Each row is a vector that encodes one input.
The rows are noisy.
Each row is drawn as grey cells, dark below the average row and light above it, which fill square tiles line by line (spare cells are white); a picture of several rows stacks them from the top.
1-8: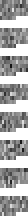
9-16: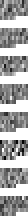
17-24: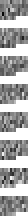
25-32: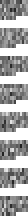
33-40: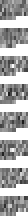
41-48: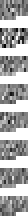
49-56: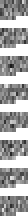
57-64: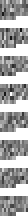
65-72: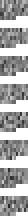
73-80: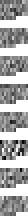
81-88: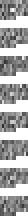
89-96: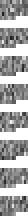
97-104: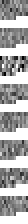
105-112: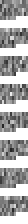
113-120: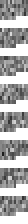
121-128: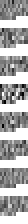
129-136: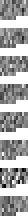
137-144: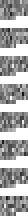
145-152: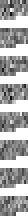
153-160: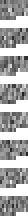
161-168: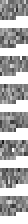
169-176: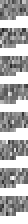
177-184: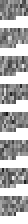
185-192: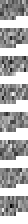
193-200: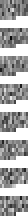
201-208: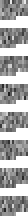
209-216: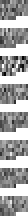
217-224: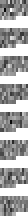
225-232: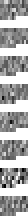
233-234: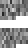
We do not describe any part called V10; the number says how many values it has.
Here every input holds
a list of up to two items, each a true/false value and a value of V10.
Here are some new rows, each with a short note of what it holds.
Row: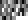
the empty list
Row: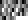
the empty list
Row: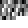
the empty list
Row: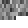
a list of two items
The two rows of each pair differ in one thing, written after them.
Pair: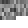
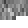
the true/false value in item 1 of the list
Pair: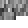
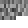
the true/false value in item 1 of the list
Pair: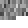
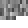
the value of V10 in item 1 of the list
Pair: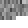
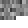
the value of V10 in item 2 of the list
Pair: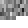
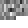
the true/false value in item 1 of the list
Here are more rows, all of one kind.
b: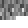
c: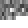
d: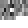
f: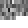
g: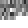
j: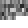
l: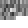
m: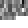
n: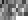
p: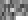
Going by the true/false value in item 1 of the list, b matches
m and n.
